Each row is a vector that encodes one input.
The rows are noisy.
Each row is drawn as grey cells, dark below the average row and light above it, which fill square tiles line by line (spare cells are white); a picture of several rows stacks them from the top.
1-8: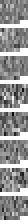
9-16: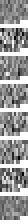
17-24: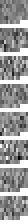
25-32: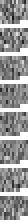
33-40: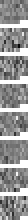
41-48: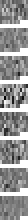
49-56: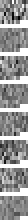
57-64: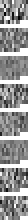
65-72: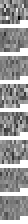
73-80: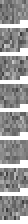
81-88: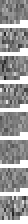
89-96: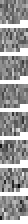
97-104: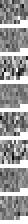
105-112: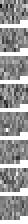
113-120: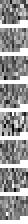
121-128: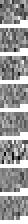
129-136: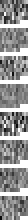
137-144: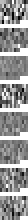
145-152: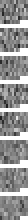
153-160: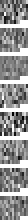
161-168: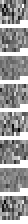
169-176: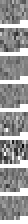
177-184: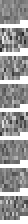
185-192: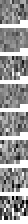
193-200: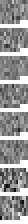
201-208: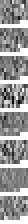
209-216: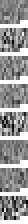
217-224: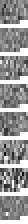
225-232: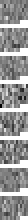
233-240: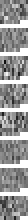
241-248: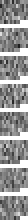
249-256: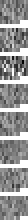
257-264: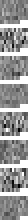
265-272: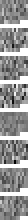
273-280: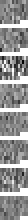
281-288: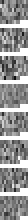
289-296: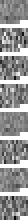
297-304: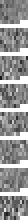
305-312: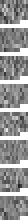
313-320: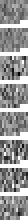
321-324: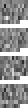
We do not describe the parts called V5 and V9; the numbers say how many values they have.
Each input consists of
a true/false value, together with either a point on a 10-point circle and a value of V5, or a value of V9.
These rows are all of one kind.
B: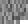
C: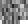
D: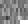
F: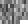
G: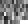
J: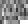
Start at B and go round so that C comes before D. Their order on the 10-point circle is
B, J, C, F, D, G.
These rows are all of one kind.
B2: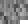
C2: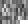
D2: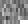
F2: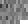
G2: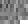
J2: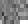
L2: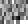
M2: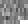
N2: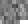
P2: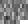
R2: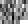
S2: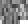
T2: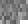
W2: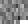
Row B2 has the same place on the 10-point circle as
D2, M2 and W2.
